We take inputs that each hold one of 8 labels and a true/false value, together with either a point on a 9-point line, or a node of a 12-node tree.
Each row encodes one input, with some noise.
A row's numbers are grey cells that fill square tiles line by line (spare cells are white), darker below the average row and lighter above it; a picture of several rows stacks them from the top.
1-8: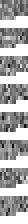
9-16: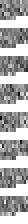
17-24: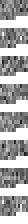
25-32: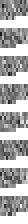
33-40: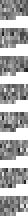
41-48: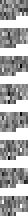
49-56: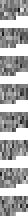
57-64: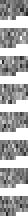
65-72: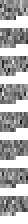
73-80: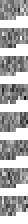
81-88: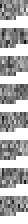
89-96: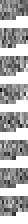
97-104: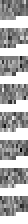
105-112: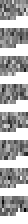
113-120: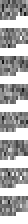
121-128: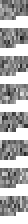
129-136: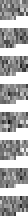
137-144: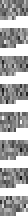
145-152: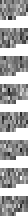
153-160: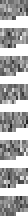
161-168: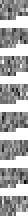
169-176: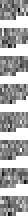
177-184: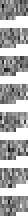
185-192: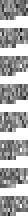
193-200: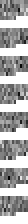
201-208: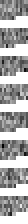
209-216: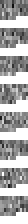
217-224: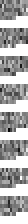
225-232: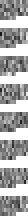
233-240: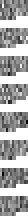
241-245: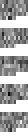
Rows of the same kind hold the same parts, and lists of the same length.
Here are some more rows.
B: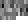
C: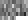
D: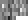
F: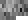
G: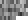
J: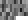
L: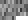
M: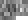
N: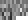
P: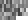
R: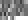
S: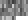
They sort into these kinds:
B, C, F, J, L, R, S
D, G, M, N, P

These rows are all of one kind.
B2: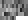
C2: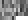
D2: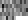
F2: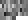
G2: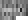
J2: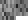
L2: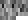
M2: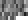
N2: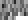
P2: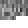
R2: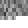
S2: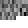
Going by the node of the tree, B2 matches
C2, G2 and P2.
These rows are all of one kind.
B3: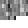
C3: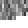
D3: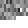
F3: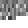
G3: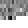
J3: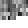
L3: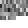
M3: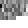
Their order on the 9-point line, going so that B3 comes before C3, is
M3, D3, L3, J3, B3, G3, F3, C3.
